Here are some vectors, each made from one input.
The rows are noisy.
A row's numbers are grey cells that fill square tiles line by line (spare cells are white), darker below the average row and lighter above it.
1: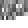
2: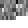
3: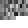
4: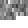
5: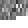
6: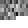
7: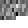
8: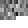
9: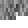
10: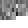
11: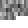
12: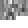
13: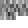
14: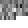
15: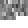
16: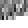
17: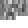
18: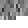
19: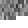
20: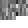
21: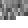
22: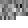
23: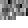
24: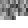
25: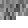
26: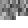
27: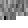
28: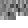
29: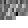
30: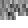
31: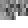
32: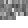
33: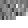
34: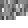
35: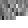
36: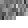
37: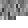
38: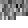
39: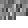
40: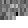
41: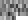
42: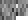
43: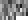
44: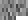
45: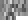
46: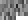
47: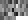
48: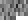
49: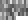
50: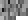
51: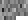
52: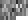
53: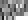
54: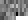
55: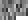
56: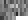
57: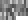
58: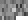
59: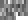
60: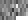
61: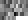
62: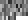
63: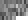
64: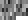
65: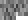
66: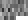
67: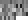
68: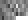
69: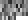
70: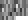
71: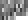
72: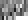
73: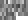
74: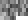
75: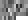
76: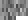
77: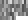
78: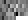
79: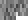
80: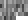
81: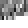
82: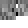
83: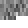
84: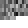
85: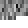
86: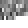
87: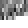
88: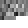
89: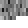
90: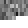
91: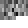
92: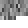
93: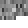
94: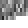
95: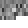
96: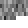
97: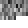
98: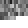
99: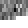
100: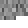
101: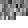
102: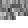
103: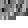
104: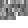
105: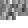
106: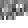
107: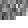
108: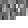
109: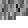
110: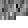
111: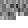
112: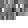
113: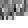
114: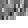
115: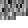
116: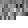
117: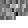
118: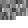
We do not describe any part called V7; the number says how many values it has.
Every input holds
a point on a 6-point line, together with either three true/false values, or a value of V7.
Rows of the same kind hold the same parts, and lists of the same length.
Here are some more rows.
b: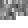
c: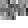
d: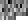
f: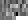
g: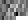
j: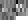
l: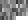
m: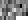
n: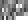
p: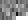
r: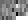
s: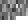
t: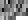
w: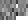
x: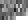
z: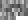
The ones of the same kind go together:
b, c, d, m, t, z
f, g, j, l, n, p, r, s, w, x

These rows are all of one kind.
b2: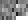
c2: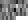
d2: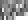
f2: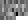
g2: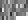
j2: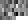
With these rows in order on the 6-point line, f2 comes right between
b2 and j2.
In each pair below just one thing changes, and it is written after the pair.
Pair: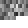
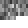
the value of V7
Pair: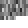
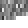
the value of V7
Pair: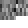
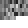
the place on the 6-point line
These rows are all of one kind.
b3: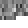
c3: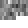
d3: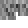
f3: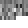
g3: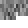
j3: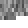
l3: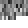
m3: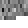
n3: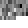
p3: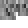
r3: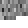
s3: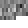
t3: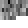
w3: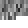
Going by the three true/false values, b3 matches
c3, f3 and j3.
